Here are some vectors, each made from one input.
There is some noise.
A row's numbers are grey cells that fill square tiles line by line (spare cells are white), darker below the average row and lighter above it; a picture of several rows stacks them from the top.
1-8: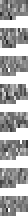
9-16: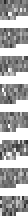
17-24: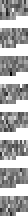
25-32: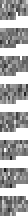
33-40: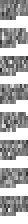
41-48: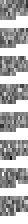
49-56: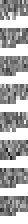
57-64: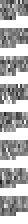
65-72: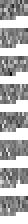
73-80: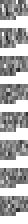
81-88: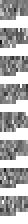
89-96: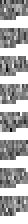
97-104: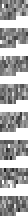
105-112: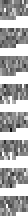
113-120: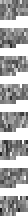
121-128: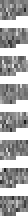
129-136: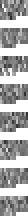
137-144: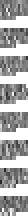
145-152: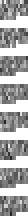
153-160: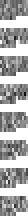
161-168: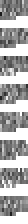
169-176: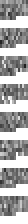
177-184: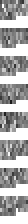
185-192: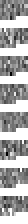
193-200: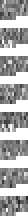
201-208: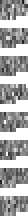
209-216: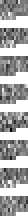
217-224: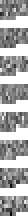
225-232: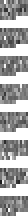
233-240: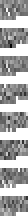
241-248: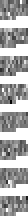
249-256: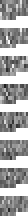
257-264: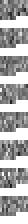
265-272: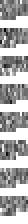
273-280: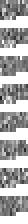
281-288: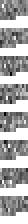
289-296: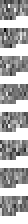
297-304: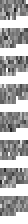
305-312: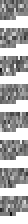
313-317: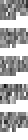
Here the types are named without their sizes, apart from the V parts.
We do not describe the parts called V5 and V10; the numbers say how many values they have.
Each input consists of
a point on a circle and a value of V10, together with either a node of a tree, or a value of V5.
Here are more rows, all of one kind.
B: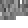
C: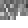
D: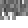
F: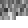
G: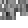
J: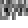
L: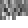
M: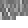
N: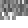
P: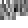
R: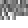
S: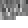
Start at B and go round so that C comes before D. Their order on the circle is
B, C, P, F, L, D, S, N, M, R, J, G.
